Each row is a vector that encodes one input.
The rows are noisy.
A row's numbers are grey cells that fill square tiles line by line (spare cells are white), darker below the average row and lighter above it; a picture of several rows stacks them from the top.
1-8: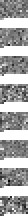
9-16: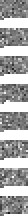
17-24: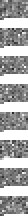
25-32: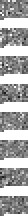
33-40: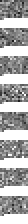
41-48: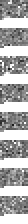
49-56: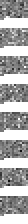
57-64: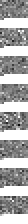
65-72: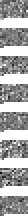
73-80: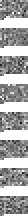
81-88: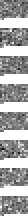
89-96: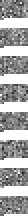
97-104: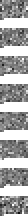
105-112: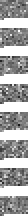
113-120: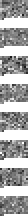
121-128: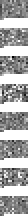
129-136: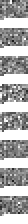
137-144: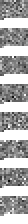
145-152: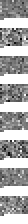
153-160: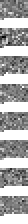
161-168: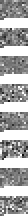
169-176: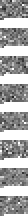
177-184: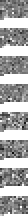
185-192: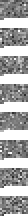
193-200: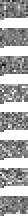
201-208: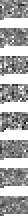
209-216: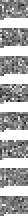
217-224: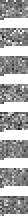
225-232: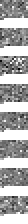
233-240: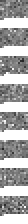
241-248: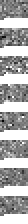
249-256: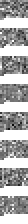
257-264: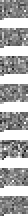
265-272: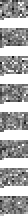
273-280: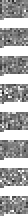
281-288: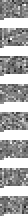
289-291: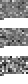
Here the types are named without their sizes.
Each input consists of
five true/false values.
